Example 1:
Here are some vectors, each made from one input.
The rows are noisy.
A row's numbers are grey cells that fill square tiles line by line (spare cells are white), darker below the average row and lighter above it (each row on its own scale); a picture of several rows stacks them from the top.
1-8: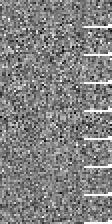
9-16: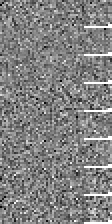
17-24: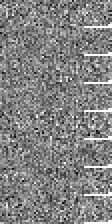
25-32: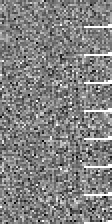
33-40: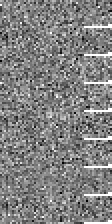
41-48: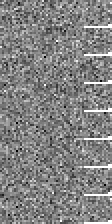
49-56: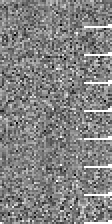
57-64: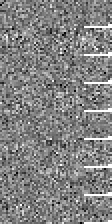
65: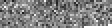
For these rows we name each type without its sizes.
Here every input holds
a list of points on a line.
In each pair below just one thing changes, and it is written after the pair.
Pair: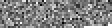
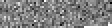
the place on the line in item 2 of the list
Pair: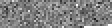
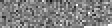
the place on the line in item 2 of the list
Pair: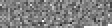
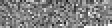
the place on the line in item 1 of the list
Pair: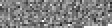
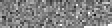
the place on the line in item 1 of the list
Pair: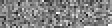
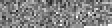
the place on the line in item 2 of the list
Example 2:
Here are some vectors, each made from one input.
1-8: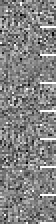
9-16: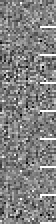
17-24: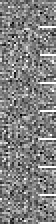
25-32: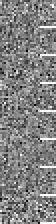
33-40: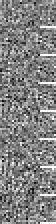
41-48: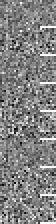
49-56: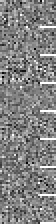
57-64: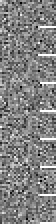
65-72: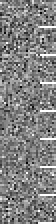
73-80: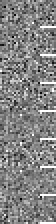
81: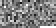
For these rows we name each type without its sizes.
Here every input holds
a true/false value, together with either a point on a circle, or a fixed value.
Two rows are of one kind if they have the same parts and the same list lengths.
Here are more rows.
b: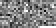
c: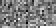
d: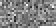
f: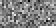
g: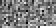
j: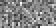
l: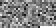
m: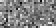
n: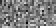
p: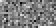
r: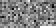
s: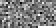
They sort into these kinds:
b, d, f, j, l, m, p, r, s
c, g, n

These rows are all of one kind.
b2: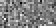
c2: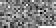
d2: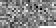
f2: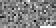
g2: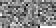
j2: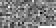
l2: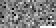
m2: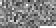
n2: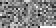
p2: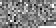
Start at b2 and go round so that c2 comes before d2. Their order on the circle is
b2, f2, l2, j2, c2, d2, p2, m2, g2, n2.
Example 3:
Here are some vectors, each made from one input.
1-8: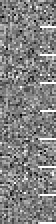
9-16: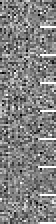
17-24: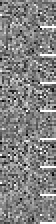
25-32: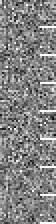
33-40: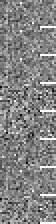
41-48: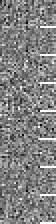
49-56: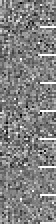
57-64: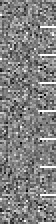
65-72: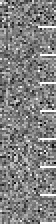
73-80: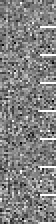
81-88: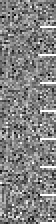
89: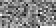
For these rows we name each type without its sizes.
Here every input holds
a true/false value, together with either a point on a circle, or a fixed value.
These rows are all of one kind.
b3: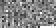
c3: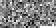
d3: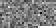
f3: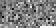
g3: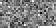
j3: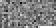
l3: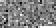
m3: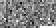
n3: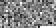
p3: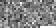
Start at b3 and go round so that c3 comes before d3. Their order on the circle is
b3, c3, m3, l3, j3, f3, d3, g3, p3, n3.
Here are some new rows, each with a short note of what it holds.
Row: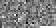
a true/false value
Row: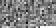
a true/false value
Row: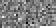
a true/false value
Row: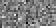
a true/false value
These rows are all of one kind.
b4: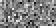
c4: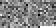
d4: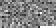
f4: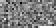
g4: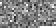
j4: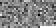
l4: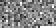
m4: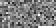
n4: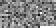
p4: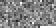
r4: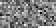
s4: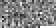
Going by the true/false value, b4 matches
f4, g4, m4 and r4.
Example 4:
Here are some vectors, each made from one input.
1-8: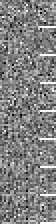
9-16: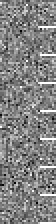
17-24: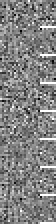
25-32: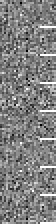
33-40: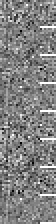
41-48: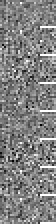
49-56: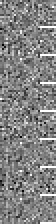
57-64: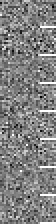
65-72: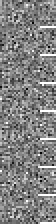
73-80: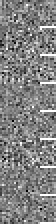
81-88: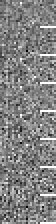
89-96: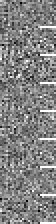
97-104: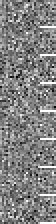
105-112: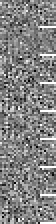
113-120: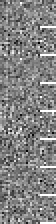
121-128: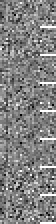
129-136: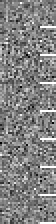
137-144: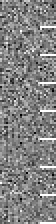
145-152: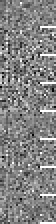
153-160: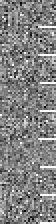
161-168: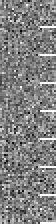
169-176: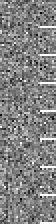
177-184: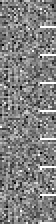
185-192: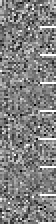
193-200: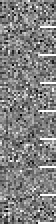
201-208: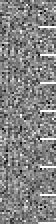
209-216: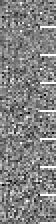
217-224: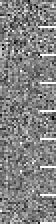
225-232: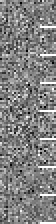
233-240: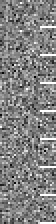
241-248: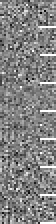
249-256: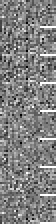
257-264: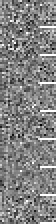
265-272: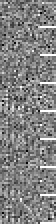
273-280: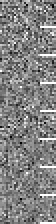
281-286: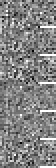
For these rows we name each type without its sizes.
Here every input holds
a true/false value, together with either a point on a circle, or a fixed value.
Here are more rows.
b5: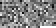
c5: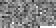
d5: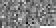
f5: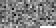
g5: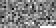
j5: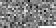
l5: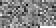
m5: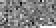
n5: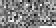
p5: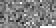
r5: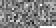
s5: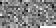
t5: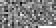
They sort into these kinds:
b5, c5, f5, g5, j5, l5, m5, n5, p5, r5, s5, t5
d5

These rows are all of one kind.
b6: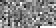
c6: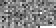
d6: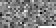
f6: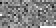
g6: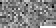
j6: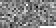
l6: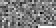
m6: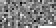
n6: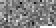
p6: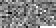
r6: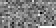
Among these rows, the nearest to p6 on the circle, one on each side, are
c6 and n6.
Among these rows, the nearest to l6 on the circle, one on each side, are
m6 and r6.
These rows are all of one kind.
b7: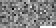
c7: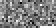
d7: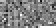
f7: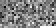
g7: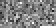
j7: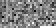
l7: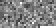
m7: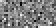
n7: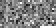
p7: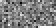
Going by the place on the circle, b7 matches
m7 and p7.
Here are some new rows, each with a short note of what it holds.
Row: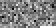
a point on a circle and a true/false value
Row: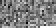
a true/false value
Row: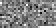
a point on a circle and a true/false value
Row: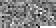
a point on a circle and a true/false value
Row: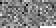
a point on a circle and a true/false value
